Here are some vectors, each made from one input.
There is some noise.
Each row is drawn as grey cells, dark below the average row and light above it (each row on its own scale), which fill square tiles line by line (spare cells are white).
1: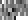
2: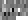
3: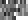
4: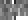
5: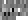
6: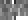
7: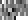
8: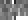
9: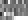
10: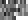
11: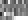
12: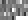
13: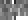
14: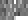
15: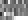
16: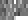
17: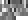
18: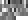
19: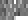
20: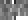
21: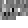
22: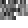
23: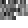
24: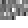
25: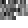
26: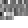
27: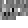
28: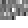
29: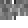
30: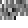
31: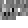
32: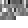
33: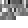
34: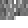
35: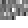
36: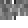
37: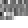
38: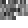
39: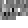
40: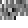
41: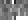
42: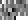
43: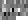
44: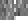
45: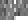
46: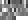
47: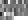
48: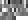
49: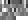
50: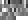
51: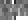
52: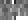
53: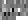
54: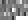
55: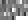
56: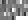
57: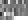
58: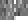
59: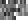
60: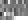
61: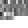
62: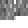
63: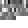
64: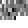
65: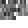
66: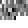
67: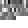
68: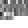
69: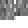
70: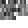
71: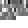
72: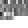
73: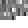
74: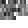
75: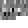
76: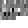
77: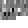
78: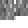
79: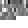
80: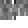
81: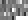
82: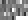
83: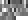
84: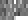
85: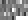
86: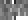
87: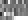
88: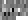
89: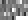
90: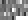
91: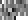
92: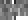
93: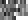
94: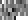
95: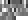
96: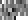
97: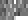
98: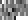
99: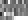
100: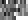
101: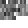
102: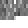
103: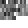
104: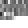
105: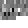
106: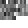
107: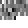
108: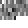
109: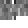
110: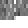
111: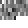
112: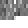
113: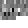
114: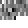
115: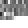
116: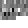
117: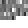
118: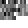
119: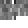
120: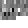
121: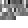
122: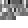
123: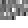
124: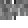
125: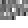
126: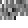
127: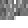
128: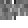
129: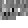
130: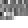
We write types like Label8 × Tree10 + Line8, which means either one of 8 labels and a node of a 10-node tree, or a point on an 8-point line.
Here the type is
Label8.
